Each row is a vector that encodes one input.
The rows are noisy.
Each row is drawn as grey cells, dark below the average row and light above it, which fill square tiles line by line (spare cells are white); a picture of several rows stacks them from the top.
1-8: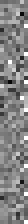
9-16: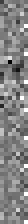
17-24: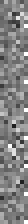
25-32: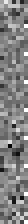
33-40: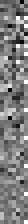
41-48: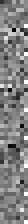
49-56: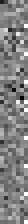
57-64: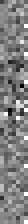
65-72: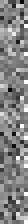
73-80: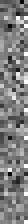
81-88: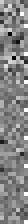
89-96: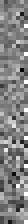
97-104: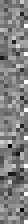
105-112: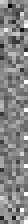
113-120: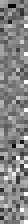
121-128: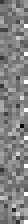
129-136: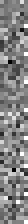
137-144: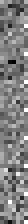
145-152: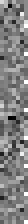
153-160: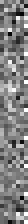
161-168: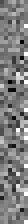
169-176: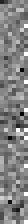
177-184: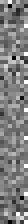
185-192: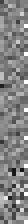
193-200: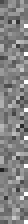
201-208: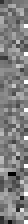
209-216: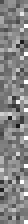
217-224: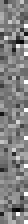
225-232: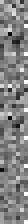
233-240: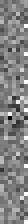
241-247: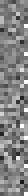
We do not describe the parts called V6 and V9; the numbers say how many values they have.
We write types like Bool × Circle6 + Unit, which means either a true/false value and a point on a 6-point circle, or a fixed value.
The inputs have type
Bool × List2(V9) + (Line7 + Line8) × V6.
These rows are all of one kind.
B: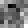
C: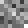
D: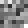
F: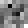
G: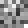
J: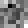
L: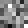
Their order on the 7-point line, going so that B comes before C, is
J, B, F, D, C, G, L.
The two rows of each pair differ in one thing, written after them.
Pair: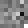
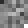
the true/false value
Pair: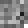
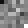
the true/false value
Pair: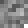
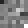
the value of V9 in item 1 of the list
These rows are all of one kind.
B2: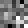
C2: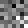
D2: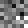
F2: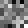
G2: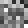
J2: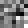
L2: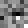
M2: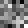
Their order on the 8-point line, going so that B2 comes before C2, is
G2, F2, M2, B2, C2, D2, L2, J2.
